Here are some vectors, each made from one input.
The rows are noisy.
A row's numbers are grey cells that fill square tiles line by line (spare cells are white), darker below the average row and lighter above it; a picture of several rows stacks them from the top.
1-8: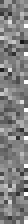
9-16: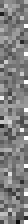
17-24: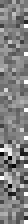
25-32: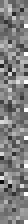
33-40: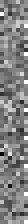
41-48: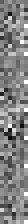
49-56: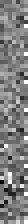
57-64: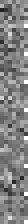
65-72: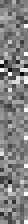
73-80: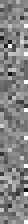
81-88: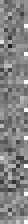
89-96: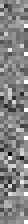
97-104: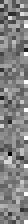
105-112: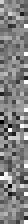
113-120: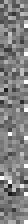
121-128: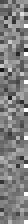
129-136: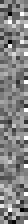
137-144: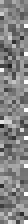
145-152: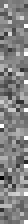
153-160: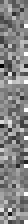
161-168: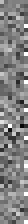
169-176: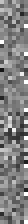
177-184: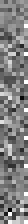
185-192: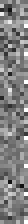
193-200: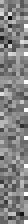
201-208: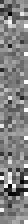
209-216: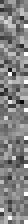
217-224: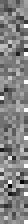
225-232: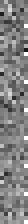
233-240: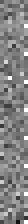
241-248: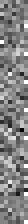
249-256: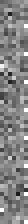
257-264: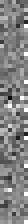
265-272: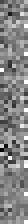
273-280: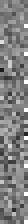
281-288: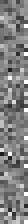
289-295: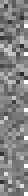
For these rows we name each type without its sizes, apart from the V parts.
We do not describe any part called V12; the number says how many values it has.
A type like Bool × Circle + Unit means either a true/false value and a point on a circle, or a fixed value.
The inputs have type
(Bool × V12 + Unit) × List(Line).
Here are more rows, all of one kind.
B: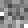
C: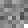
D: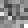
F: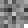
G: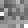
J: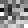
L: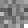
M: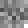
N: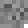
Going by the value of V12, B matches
G, L and M.
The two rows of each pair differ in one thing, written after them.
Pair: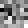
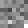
the place on the line in item 2 of the list
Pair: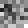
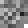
the true/false value
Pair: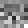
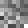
the place on the line in item 1 of the list
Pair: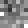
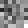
the place on the line in item 1 of the list
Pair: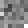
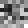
the place on the line in item 1 of the list
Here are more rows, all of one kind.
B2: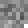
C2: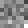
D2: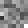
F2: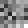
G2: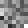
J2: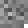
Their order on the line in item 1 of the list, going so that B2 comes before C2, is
G2, D2, B2, F2, C2, J2.
